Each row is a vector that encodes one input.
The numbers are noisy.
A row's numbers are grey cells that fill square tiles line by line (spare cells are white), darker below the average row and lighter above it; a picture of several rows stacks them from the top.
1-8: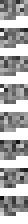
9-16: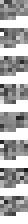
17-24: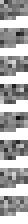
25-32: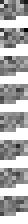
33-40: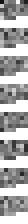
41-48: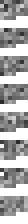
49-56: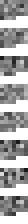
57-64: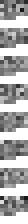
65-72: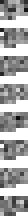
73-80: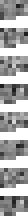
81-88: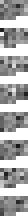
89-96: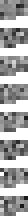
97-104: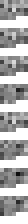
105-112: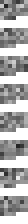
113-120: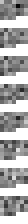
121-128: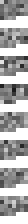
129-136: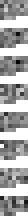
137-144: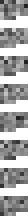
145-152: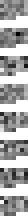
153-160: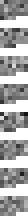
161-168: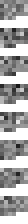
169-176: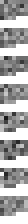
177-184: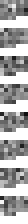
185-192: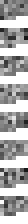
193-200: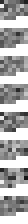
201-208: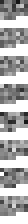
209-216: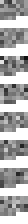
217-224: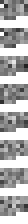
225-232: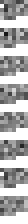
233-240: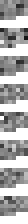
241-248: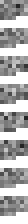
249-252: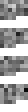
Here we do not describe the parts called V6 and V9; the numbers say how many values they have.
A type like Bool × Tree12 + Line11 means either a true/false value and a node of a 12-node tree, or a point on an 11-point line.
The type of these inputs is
List3(Line5) + V6 × V9.
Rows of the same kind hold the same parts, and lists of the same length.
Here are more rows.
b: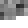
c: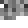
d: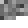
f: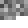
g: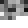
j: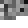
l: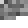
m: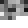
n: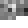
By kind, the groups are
b
c, j
d, f, l
g, m
n

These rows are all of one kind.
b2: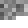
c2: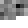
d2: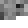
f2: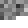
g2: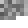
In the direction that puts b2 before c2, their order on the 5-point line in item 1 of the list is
g2, b2, f2, d2, c2.
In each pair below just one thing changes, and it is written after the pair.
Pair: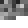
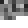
the value of V9
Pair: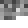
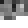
the value of V6
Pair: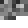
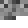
the value of V6
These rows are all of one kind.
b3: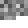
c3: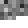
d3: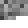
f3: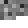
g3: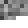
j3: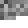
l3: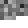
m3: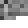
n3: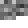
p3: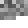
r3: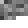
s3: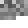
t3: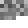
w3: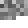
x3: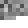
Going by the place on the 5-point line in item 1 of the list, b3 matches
p3, s3, t3 and w3.
